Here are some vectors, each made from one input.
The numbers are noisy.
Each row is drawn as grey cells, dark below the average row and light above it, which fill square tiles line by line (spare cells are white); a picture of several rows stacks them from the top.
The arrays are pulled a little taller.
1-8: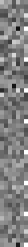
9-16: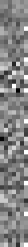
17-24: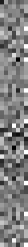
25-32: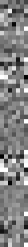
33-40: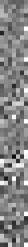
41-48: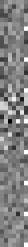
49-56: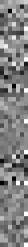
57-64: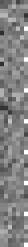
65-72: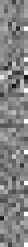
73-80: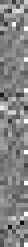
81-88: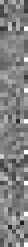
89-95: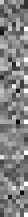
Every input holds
either a point on a 15-point circle, or a fixed value.
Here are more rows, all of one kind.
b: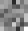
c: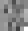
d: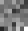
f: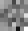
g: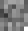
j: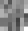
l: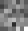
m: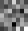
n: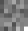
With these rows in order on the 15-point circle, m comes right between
g and j.
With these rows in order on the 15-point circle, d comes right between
b and l.
